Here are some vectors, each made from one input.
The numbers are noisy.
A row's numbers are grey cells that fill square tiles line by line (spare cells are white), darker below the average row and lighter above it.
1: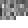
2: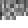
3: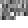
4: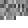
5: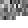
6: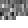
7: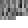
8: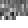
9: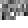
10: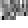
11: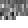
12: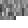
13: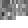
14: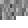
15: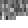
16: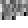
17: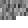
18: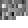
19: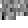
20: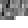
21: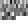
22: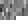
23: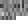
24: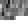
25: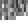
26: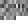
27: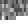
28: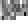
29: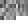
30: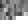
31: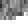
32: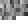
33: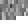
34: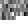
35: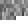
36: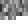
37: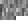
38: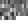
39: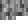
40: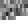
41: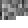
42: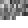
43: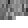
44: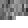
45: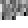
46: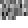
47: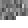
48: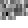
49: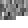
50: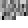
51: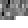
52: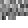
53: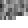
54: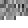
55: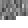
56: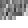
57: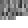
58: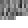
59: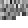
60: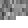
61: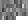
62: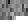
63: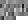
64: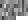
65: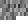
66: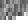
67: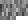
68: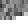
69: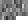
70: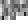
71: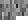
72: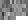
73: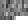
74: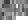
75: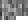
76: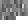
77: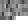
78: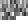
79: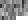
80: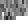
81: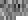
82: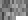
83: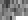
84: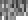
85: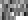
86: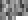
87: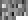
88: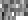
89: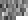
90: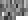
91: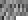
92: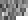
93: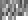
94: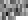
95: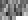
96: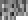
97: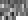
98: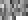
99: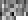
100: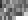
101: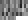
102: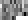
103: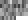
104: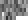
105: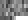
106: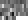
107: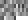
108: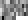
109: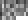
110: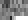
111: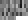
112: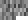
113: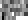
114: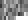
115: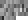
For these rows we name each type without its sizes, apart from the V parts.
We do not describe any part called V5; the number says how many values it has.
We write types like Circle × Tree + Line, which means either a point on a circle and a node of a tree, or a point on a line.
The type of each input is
Bool × List(Line) × V5.
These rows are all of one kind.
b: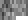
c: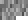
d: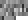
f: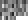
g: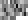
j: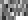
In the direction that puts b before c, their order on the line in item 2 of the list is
j, b, c, g, d, f.
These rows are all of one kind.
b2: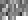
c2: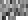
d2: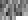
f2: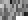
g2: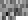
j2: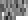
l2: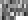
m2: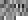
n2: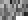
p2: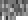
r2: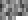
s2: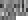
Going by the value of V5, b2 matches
c2, d2, g2 and r2.
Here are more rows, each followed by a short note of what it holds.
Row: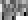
a true/false value and a value of V5, together with the empty list
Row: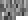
a true/false value and a value of V5, together with a list of one item
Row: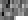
a true/false value and a value of V5, together with the empty list
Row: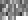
a true/false value and a value of V5, together with a list of one item
